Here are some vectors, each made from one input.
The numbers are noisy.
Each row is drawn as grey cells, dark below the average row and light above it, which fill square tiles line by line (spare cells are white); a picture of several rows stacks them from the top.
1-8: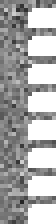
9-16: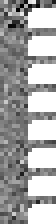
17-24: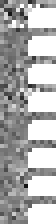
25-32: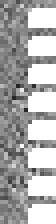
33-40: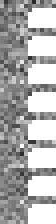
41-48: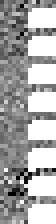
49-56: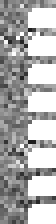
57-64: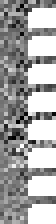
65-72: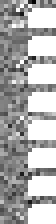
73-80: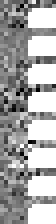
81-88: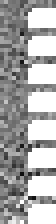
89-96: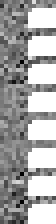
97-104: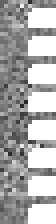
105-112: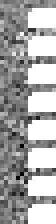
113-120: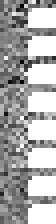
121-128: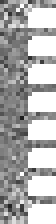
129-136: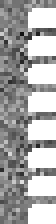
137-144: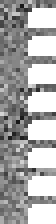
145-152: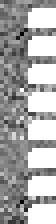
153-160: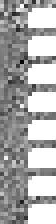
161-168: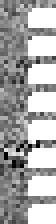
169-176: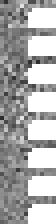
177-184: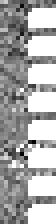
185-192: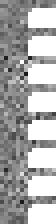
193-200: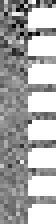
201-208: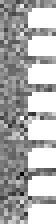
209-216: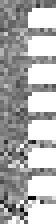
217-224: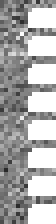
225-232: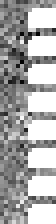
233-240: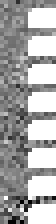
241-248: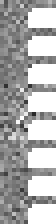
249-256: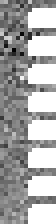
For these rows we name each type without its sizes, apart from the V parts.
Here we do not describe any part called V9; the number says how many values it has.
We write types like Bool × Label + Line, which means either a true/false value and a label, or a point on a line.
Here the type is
(Bool × Bool × Bool + Label × V9) × Line.
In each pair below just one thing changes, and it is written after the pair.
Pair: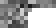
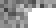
the label
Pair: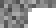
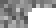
the label
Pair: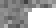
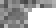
the value of V9
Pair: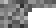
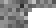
the label
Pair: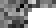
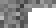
the value of V9
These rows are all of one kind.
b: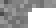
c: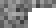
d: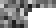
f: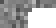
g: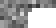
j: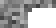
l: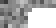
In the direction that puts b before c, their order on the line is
l, b, c, g, f, j, d.
